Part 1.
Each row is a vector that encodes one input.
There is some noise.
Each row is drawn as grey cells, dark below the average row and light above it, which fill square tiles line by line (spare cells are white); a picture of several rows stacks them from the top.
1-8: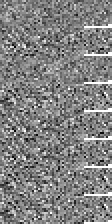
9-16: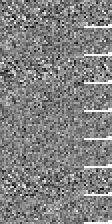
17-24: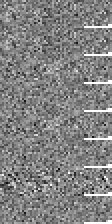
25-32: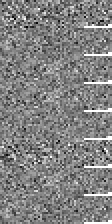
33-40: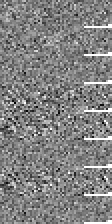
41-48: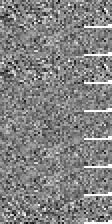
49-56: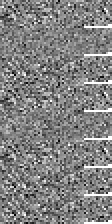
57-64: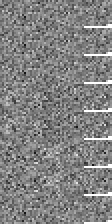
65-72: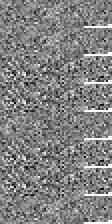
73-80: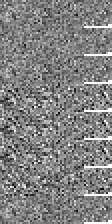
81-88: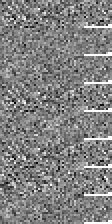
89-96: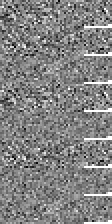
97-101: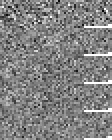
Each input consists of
a point on a 5-point line.
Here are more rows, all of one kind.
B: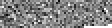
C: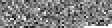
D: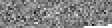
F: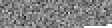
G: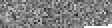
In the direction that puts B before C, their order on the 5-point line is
B, D, F, G, C.
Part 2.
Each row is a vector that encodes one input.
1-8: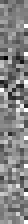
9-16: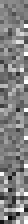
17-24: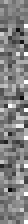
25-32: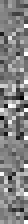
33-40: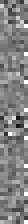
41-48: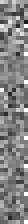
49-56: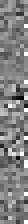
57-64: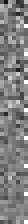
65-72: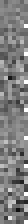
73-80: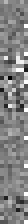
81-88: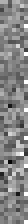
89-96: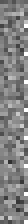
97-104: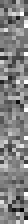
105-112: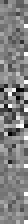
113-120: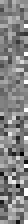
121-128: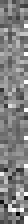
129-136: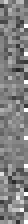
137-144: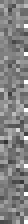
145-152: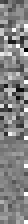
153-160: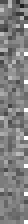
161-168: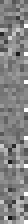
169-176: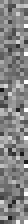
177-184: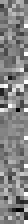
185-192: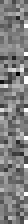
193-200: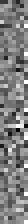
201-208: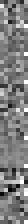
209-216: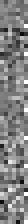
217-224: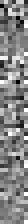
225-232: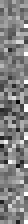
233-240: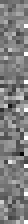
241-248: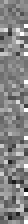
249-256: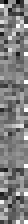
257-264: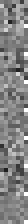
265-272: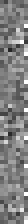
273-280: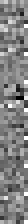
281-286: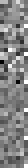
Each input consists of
three true/false values.
